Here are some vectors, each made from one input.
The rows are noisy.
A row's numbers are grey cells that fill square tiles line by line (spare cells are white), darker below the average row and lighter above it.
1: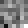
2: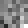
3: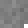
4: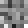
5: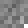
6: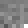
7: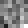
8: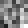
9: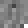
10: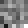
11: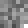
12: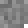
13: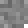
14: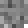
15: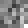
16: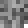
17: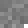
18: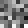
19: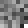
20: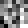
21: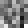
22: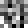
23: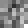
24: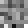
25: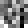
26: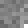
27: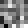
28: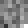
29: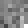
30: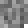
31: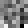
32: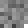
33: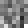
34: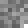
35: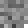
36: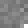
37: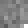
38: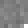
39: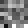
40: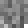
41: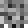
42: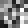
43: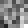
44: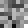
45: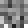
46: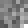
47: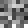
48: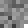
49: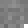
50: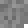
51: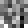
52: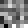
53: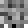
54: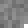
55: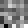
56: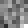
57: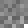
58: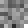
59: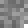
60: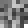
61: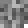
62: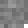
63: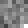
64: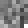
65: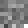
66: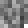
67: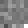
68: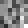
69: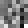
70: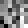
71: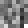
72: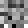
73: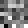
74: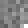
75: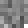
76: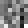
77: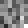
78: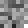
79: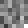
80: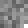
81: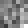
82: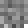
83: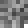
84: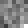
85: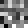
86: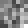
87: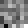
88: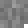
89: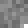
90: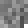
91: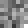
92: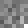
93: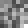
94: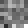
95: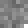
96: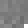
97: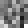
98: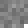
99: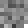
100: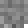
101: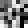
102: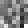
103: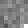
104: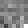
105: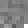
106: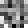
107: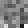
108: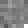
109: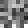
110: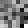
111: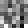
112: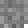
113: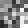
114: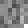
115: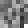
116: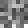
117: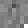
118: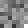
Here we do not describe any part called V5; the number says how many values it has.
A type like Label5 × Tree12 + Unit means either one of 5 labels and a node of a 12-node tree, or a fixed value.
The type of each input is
Line4 × List2(Bool × V5).
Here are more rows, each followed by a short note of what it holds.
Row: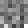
a point on a 4-point line, together with a list of two items
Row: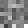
a point on a 4-point line, together with a list of two items
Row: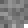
a point on a 4-point line, together with a list of two items
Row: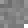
a point on a 4-point line, together with a list of one item
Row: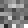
a point on a 4-point line, together with a list of two items
